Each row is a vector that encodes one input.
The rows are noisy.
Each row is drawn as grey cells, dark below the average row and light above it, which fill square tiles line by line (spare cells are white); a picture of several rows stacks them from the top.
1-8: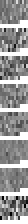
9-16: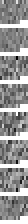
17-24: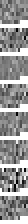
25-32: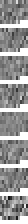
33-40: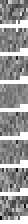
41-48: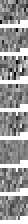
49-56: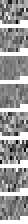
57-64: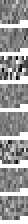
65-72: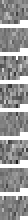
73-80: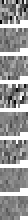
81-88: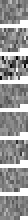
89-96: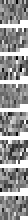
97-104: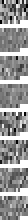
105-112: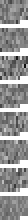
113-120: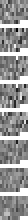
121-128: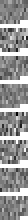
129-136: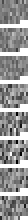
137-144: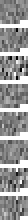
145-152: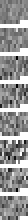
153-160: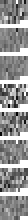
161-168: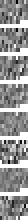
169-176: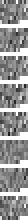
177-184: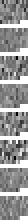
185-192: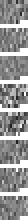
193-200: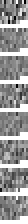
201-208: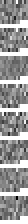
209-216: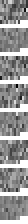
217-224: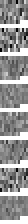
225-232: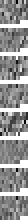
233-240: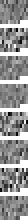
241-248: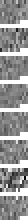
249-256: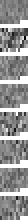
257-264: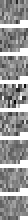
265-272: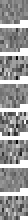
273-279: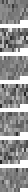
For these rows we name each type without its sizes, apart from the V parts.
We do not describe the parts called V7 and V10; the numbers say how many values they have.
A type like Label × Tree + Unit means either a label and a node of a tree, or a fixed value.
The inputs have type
Bool × Label × (Tree + V7) × V10.
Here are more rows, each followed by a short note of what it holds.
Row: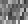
a label, a true/false value, a value of V7 and a value of V10
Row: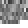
a label, a node of a tree, a true/false value and a value of V10
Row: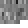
a label, a true/false value, a value of V7 and a value of V10
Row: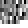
a label, a true/false value, a value of V7 and a value of V10
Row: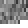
a label, a true/false value, a value of V7 and a value of V10
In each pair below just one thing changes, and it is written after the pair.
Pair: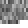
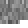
the value of V10
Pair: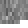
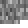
the label
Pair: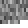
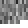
the value of V10
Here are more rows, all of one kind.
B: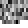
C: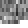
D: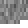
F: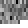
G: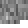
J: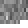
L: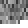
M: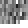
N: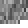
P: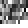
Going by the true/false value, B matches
D, M and N.
